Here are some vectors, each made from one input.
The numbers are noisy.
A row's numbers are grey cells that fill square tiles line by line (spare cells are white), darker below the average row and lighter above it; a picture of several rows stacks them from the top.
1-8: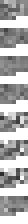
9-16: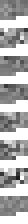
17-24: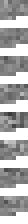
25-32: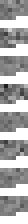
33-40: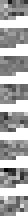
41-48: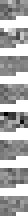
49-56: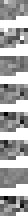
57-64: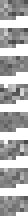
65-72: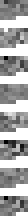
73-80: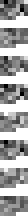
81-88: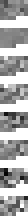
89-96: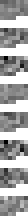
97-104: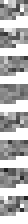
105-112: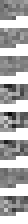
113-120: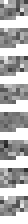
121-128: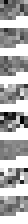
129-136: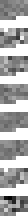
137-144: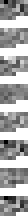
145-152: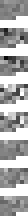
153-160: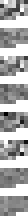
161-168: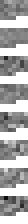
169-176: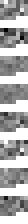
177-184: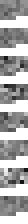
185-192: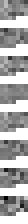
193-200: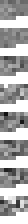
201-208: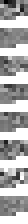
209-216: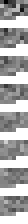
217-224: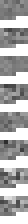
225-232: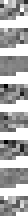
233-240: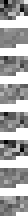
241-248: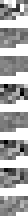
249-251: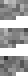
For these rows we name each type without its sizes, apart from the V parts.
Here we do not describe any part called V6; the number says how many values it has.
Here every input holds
a node of a tree and a true/false value, together with a list of values of V6.
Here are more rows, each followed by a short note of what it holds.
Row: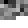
a node of a tree and a true/false value, together with a list of one item
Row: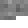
a node of a tree and a true/false value, together with a list of one item
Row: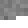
a node of a tree and a true/false value, together with a list of one item
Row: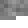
a node of a tree and a true/false value, together with a list of two items
